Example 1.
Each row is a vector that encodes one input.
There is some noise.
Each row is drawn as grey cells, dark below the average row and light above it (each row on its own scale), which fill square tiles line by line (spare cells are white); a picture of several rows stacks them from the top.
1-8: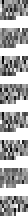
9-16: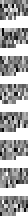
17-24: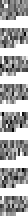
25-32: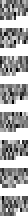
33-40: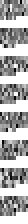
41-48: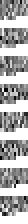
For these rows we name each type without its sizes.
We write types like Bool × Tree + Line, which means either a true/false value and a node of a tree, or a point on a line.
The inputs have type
Line.
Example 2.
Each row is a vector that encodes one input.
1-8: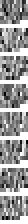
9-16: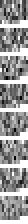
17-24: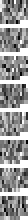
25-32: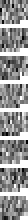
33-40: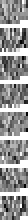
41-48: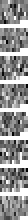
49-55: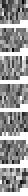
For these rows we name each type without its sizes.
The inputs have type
Line.
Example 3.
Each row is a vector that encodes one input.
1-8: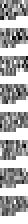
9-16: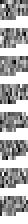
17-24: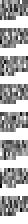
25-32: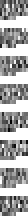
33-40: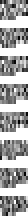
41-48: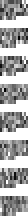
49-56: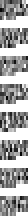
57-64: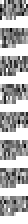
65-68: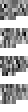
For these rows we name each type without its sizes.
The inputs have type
Circle.
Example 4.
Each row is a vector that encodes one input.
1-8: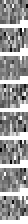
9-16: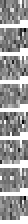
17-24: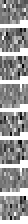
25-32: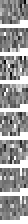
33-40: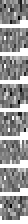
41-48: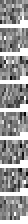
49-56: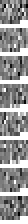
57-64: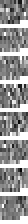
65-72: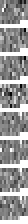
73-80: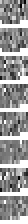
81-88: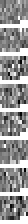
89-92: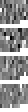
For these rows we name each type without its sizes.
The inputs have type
Circle.
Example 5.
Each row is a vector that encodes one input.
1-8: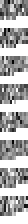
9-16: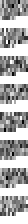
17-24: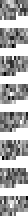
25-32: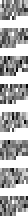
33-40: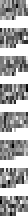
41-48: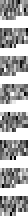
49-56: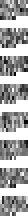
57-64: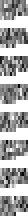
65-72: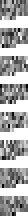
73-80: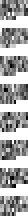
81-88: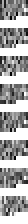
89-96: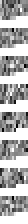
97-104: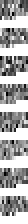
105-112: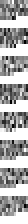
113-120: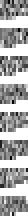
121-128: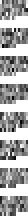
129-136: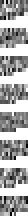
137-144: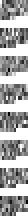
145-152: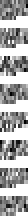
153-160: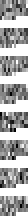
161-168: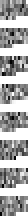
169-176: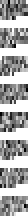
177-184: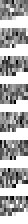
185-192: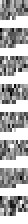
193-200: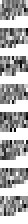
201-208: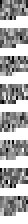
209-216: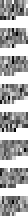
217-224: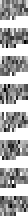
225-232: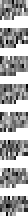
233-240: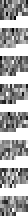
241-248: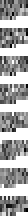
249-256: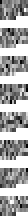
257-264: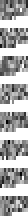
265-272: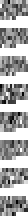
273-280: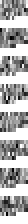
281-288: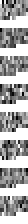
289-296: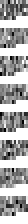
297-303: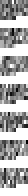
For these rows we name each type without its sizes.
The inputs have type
Label.
